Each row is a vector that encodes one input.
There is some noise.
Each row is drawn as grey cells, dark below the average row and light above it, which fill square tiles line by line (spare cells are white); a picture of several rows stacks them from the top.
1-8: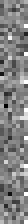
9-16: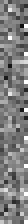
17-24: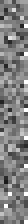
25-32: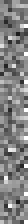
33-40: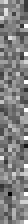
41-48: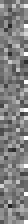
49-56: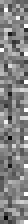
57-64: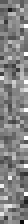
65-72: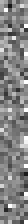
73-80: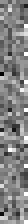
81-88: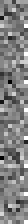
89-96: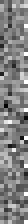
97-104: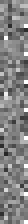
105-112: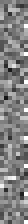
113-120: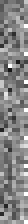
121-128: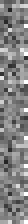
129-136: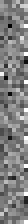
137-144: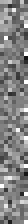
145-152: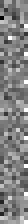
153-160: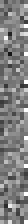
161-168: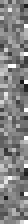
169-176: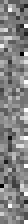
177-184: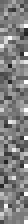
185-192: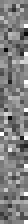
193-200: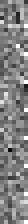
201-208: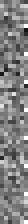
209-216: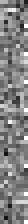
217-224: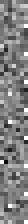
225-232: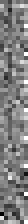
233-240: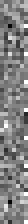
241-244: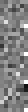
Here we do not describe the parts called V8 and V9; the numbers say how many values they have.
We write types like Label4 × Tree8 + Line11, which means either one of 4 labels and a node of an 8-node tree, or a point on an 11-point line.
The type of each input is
((Bool × Bool × Bool × Bool + Unit) × (Line10 + V9) + V8) × Line10.
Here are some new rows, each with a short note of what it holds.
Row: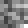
a point on each of two 10-point lines and four true/false values
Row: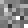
a point on a 10-point line and a value of V8
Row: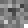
a point on each of two 10-point lines
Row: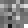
a point on each of two 10-point lines
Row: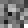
a point on each of two 10-point lines
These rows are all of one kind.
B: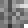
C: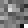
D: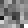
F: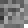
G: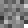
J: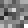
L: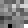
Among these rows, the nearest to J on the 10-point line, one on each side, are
C and D.
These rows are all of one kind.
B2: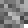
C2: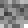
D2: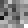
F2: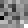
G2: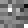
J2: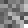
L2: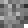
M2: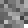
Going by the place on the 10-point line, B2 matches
J2 and M2.
